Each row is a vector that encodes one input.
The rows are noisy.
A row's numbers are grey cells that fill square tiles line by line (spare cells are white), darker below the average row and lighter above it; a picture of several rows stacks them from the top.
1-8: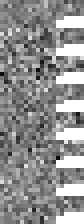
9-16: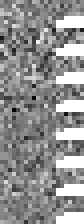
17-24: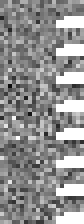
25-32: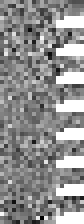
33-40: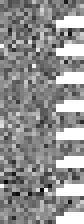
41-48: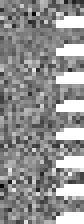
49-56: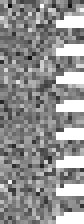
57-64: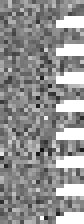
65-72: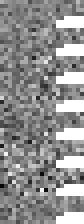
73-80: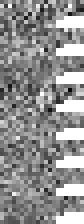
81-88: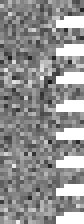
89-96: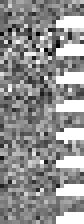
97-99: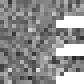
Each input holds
a node of a 10-node tree and a node of a 13-node tree.
